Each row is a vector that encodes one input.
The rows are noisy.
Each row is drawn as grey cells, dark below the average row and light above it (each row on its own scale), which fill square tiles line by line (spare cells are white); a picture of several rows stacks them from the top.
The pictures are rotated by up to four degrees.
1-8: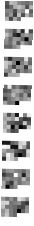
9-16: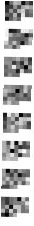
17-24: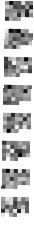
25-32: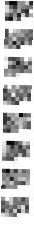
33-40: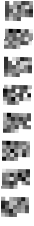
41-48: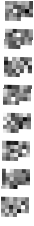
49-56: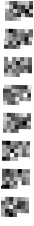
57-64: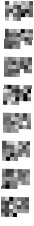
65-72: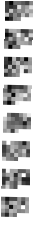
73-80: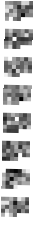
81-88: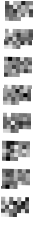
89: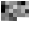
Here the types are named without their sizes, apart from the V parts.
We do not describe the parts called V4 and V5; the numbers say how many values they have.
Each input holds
a value of V5, together with either a point on a circle and a true/false value, or a value of V4.
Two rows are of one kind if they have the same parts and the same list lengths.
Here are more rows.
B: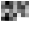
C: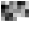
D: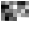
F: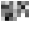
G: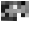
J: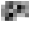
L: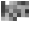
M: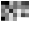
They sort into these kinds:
B, D, F, G, L
C, J, M

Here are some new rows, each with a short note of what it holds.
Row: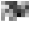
a value of V4 and a value of V5
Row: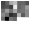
a value of V4 and a value of V5
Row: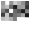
a point on a circle, a true/false value and a value of V5
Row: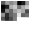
a point on a circle, a true/false value and a value of V5
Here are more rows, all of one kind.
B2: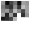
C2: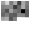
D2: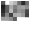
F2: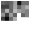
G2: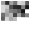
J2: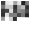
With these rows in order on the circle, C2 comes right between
B2 and G2.
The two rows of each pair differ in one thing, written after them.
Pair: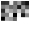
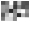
the place on the circle
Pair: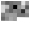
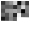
the place on the circle
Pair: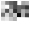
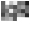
the value of V5
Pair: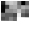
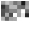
the value of V5
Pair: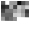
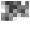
the value of V5
